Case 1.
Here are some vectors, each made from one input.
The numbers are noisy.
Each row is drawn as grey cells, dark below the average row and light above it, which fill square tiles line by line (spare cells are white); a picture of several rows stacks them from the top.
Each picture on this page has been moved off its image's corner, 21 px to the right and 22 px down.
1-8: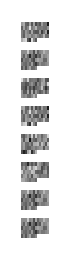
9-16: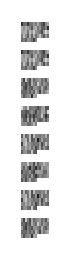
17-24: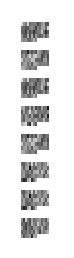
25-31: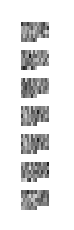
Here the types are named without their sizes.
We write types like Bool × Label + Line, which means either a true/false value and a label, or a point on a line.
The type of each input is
Bool × Bool × Bool.
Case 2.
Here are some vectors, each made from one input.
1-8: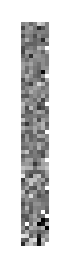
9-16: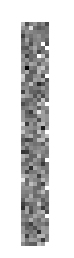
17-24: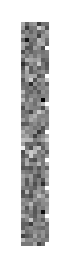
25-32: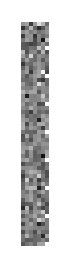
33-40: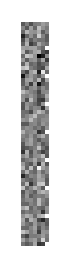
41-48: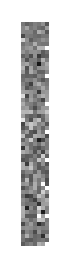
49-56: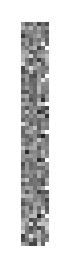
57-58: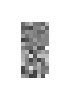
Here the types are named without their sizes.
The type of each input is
Bool × Bool × Bool × Bool + Unit.
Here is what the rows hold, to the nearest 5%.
About 10% of them hold a fixed value. The rest hold four true/false values.
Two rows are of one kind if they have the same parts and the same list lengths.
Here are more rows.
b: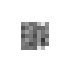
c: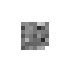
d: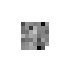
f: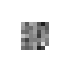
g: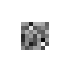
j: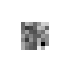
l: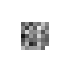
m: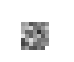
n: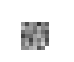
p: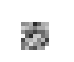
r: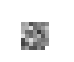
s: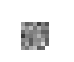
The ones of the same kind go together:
b, c, d, f, g, j, l, n, s
m, p, r

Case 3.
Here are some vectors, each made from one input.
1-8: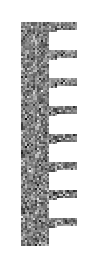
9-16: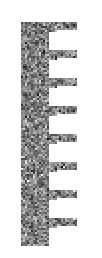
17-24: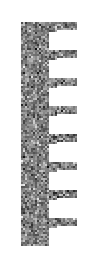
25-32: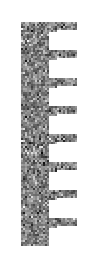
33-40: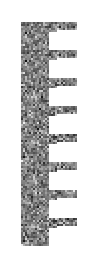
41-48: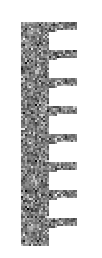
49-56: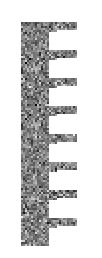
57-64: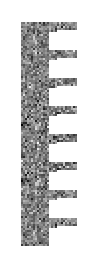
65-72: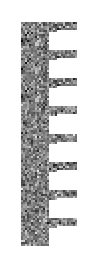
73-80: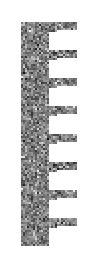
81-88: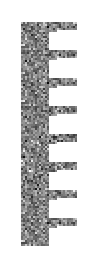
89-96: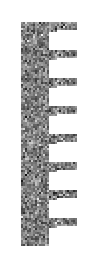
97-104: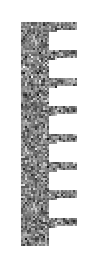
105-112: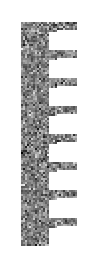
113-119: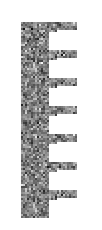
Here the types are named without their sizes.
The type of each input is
Circle.
